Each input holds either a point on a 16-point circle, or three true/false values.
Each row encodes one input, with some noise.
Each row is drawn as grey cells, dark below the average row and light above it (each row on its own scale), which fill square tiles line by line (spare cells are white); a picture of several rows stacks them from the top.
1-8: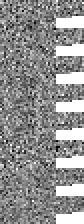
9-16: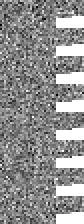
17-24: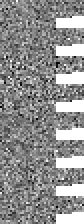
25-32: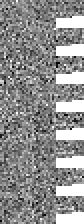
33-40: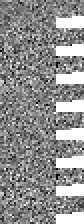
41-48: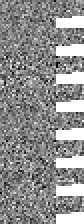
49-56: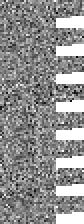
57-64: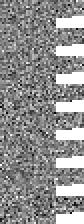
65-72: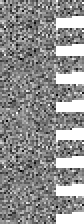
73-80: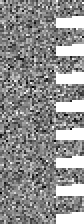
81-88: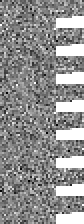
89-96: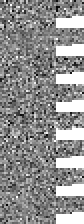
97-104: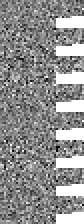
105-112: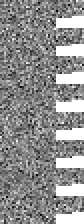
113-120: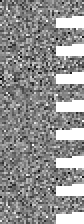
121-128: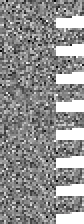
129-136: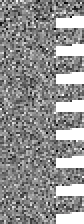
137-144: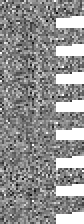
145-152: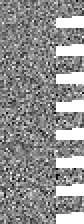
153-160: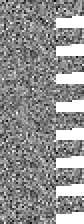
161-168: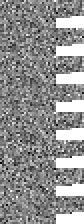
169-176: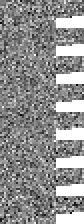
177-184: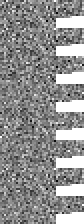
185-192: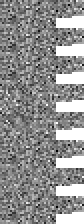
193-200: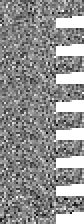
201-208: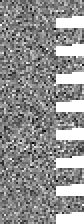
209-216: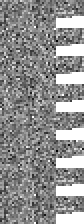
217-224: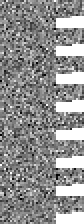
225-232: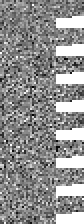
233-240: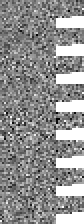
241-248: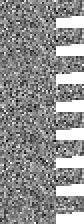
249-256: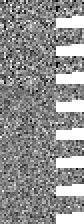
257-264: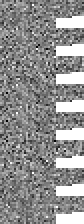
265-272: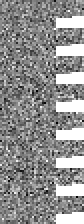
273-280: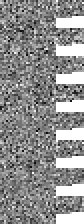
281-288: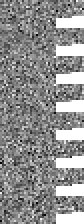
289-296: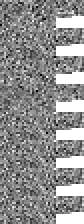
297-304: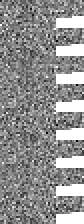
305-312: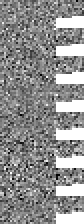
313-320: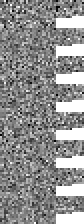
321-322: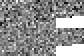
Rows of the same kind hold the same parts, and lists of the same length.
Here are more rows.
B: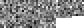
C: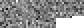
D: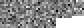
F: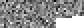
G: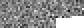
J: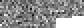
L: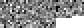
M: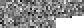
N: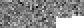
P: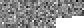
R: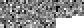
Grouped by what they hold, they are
B, D, F, G, L, P, R
C, J, M, N

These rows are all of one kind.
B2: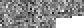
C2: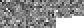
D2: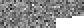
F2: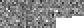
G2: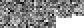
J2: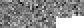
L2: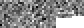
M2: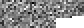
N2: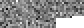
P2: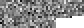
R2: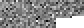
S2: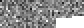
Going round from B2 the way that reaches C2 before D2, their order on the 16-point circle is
B2, S2, F2, C2, G2, J2, L2, N2, R2, D2, M2, P2.
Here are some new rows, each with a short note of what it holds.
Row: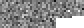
three true/false values
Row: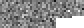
three true/false values
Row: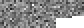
a point on a 16-point circle
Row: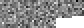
three true/false values
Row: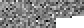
a point on a 16-point circle
